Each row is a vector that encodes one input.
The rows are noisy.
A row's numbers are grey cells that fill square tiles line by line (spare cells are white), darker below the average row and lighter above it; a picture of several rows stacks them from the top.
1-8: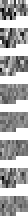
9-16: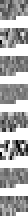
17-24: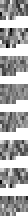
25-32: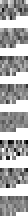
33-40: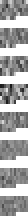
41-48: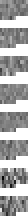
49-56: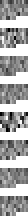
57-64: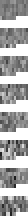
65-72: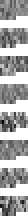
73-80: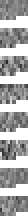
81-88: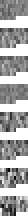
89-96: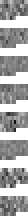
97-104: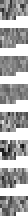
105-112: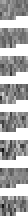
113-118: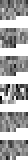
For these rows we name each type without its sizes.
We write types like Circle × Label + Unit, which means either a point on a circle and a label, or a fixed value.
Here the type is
Bool × Bool × Bool × Bool × Bool × Label × Label × Label + Unit.
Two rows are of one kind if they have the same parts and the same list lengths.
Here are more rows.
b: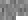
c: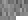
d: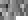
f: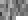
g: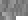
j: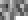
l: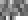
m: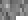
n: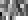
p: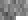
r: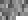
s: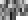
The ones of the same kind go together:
b, c, d, f, g, j, l, m, n, p, r
s

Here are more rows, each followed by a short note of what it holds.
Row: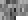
a fixed value
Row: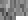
three labels and five true/false values
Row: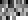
three labels and five true/false values
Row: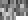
three labels and five true/false values
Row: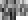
a fixed value
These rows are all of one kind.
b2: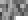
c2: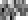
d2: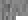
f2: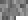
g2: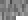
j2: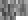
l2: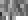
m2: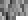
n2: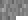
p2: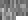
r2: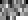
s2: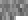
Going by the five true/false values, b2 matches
m2 and s2.
